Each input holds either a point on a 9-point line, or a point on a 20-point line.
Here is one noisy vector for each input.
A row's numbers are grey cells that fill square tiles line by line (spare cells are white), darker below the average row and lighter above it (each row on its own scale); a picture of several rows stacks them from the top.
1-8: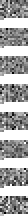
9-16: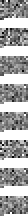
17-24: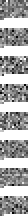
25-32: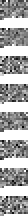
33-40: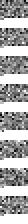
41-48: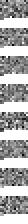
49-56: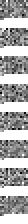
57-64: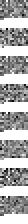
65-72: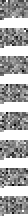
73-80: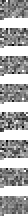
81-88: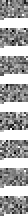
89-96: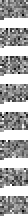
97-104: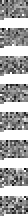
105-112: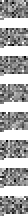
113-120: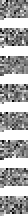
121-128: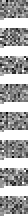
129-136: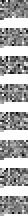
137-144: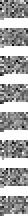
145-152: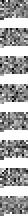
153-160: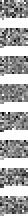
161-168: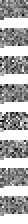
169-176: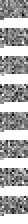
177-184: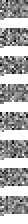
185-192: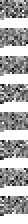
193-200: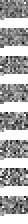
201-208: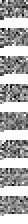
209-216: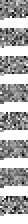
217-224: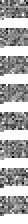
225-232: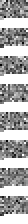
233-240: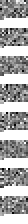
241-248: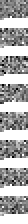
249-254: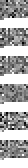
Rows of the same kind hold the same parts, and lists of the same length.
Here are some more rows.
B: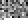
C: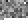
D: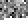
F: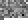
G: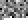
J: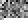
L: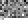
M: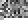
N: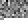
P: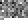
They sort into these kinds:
B, C, D, G, J, L, M, N, P
F

